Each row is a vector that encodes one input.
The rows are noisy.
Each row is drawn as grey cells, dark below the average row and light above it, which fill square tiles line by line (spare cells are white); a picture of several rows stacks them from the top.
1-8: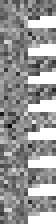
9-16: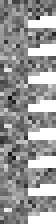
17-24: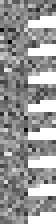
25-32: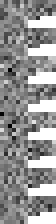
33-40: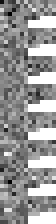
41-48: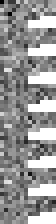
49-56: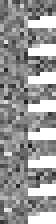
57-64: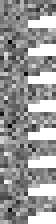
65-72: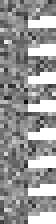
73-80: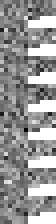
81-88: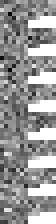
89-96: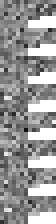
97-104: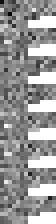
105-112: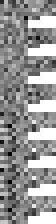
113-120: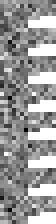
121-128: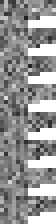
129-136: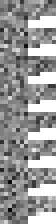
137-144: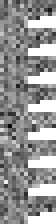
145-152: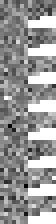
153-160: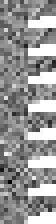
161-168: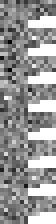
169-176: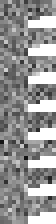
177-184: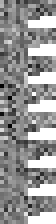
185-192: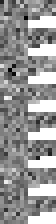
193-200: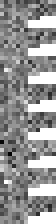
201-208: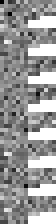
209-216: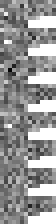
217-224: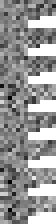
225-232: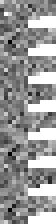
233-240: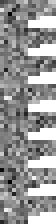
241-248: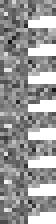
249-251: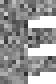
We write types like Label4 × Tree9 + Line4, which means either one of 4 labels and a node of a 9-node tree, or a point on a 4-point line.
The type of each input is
Circle6 + Label4.
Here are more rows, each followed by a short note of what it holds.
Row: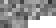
a point on a 6-point circle
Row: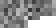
one of 4 labels
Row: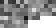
a point on a 6-point circle
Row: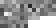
a point on a 6-point circle
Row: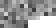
a point on a 6-point circle
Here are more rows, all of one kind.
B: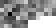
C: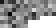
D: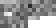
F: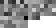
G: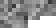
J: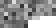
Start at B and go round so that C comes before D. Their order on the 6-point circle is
B, C, F, G, D, J.
